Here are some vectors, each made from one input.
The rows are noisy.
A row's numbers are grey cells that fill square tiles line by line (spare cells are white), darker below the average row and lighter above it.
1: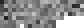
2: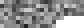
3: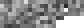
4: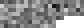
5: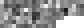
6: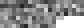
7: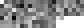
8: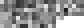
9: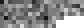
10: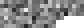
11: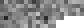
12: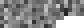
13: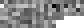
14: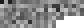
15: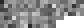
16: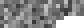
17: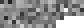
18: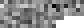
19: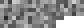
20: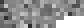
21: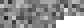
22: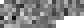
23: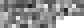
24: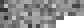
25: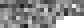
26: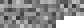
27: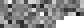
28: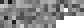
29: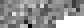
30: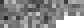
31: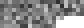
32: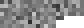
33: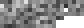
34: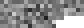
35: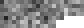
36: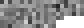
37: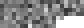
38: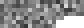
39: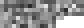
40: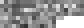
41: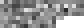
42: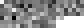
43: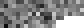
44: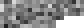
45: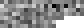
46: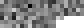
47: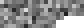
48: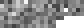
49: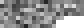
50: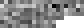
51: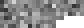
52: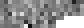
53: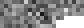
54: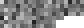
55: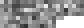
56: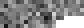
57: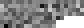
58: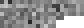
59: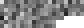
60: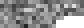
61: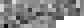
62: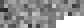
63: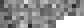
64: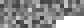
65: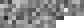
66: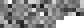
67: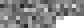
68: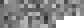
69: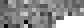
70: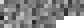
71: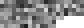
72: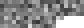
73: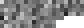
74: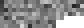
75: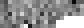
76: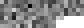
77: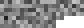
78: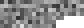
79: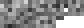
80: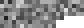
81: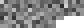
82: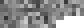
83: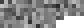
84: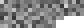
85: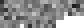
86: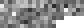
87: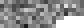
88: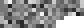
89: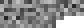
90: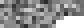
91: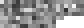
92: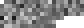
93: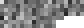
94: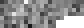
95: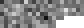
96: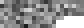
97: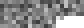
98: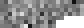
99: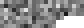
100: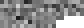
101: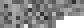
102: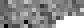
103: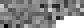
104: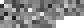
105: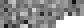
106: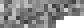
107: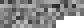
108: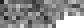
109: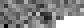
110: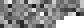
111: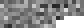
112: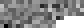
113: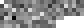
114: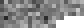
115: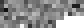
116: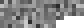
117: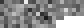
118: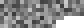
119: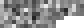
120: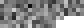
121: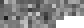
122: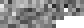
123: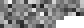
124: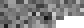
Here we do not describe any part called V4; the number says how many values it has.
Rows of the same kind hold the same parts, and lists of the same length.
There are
5 kinds of row.
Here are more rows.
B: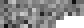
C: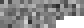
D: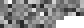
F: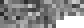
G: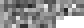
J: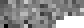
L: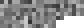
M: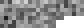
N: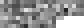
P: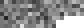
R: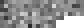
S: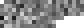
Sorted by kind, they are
B, J
C, F, L, M, P, R
D
G, N
S

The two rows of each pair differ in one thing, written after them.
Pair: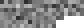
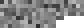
the true/false value
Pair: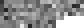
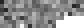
the place on the 5-point circle
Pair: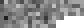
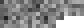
the place on the 5-point circle
